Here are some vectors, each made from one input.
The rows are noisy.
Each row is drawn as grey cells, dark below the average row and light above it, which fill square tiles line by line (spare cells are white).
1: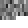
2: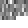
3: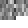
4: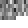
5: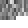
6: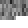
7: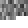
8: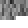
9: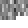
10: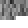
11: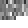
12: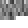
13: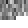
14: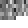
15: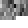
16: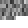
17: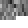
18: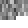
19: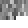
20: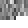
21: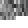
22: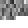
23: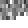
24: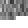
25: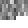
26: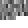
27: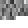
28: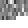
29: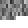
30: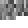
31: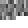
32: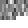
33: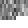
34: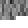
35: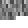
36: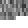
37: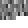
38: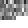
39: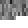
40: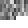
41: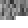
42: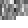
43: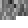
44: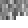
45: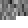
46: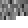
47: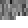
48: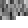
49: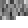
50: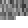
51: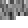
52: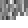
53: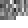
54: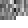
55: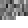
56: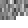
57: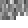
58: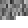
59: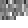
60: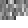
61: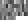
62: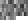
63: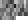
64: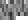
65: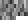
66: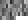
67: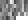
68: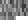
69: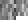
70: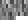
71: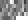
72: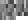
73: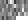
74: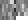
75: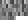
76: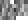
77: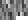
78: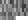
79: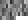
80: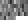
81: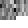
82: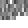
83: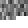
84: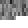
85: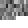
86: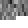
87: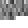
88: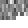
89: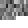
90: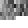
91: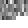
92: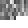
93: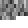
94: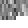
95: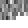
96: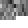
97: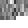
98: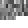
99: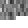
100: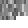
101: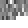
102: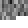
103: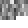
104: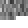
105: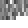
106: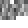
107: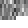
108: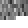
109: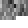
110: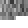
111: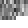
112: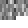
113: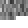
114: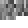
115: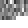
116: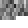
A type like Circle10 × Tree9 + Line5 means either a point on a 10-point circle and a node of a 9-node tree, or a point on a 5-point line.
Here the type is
Bool × Bool × Bool × Bool + Tree12 × Tree12.
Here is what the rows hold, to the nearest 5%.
About 45% of them hold a node of each of two 12-node trees. The rest hold four true/false values.
